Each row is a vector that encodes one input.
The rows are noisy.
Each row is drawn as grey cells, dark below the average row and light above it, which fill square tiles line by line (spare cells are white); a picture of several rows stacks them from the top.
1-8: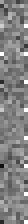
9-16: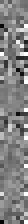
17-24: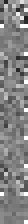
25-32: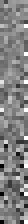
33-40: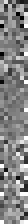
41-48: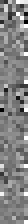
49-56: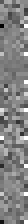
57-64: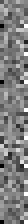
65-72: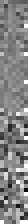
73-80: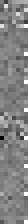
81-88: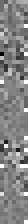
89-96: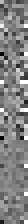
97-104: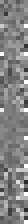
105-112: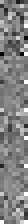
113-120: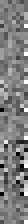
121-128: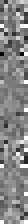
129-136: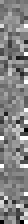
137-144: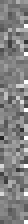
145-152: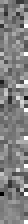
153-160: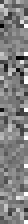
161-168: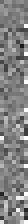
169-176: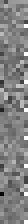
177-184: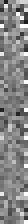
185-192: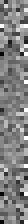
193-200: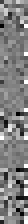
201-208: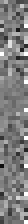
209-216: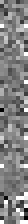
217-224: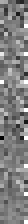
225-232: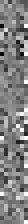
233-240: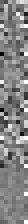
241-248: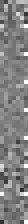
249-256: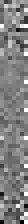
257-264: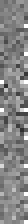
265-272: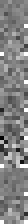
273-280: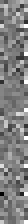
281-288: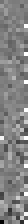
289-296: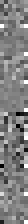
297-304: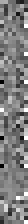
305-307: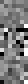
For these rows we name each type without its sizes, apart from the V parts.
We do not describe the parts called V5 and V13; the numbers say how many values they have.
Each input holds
a true/false value, together with either a point on a line and a value of V5, or a value of V13.
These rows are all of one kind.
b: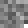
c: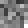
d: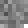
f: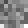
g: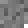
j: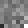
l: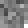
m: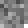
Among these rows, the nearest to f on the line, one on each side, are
d and g.
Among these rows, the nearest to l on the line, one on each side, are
c and m.
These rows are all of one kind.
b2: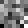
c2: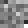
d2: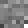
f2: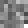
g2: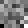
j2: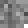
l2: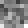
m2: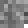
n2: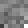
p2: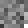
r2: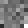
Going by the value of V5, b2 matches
f2 and r2.
